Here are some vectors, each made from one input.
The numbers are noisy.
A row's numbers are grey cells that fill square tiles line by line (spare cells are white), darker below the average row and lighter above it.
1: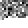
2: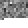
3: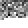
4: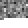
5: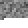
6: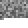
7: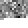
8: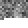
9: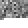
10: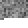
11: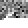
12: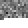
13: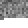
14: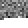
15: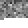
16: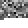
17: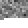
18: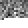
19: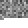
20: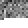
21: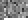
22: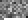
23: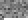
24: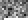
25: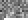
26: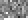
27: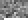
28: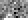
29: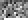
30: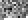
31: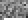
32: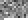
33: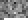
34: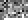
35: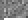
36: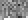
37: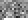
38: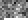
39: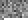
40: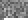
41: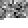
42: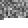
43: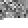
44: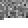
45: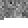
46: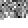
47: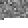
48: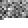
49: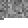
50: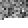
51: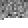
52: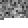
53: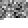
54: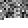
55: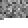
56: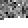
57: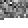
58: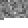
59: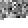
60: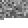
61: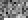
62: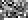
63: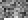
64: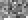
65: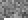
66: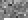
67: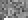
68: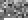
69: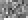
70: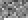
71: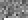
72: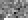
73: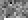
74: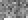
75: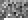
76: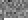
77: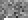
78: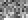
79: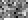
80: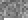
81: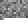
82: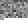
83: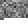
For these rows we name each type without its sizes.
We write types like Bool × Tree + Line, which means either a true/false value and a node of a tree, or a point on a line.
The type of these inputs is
(Bool × Bool × Bool × Bool + Line) × Line.
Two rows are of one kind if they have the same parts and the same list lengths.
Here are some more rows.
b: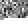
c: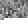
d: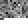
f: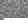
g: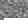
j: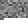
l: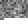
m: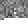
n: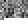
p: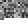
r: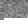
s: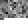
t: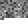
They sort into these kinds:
b, f, l, m, p, r, s
c, d, g, j, n, t

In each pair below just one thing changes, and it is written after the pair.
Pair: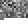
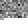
the place on the line
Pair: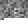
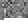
one of the four true/false values
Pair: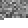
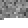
the place on the line
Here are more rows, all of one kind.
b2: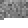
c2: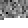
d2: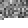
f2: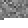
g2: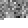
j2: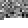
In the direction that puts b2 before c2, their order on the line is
d2, b2, j2, c2, g2, f2.
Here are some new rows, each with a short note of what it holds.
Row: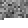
a point on each of two lines
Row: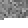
a point on a line and four true/false values
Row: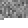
a point on each of two lines
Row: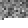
a point on a line and four true/false values
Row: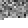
a point on a line and four true/false values
